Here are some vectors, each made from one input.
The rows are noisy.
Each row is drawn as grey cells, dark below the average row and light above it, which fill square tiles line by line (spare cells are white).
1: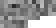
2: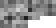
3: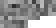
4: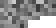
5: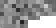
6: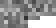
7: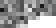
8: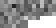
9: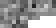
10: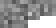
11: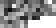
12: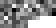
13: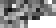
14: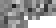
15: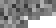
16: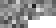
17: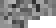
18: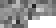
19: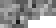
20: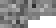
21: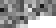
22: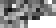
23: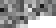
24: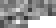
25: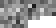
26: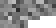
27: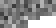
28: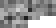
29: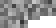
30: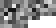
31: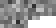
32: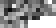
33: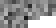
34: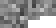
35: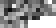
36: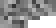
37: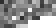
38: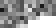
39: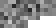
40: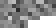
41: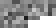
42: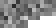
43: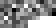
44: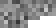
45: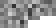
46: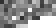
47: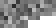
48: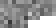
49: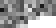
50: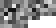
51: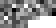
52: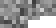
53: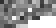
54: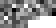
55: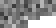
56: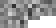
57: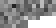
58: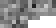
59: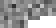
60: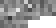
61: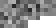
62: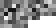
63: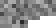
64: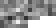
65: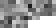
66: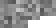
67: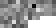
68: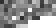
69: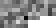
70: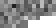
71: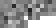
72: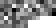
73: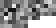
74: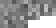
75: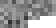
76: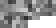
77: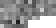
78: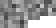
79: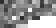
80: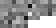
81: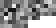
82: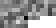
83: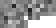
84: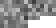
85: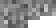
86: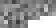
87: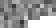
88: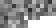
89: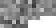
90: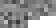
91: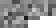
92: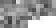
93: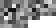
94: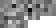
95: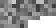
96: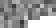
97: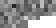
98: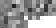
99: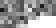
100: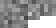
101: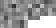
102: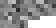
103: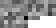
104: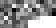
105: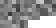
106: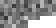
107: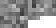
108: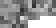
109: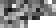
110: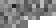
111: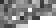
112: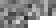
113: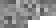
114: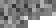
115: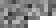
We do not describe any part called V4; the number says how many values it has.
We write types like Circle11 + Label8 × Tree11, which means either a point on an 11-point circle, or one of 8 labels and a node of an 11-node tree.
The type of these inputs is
Bool × (Line3 × Line3 + V4) × Line5 + Circle5.
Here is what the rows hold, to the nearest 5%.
About 25% of them hold a point on a 5-point circle. The rest hold a point on a 5-point line and a true/false value, together with either a point on each of two 3-point lines, or a value of V4.
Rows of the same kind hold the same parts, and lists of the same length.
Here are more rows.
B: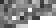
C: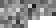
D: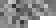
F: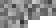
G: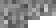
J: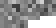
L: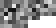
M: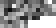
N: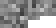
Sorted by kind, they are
B, L, M
C, G, N
D, F, J

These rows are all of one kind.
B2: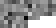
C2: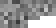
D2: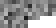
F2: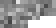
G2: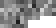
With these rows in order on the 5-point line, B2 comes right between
D2 and F2.
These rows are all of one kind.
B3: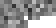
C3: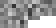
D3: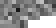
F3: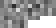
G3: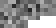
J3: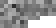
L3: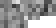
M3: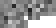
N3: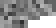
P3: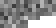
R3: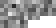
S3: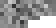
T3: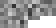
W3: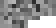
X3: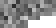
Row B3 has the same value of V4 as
G3, M3, P3 and X3.
